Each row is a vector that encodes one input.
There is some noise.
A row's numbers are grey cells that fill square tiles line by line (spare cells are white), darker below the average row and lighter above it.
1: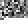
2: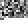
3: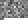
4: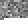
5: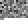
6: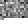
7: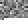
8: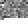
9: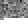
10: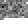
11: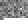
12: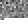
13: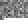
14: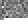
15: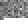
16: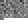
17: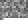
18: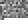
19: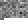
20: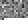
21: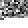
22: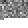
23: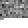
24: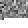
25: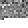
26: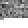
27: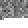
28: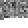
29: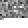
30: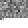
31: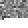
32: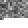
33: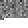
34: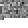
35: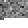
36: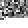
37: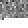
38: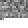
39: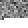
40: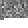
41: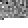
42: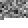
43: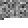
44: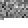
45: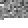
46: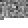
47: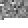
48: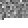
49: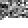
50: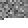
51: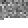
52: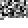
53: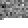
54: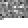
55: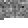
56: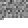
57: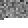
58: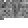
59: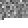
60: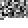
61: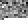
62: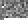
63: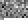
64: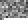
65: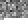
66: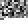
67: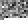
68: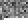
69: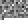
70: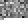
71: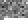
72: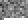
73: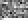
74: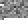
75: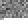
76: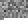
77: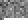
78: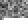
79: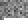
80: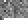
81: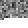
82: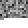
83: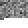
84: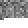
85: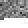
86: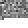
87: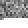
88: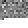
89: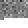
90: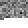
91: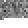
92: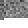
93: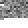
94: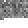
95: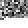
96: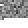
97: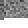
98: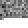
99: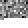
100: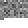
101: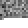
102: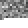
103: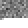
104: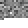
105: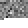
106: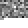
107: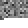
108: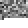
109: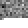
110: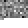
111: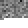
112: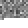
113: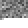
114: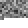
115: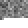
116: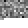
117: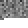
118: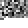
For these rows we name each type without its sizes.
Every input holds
a list of points on a circle.
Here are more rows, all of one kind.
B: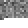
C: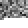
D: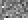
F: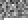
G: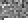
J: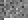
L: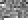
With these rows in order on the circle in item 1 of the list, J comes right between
B and D.
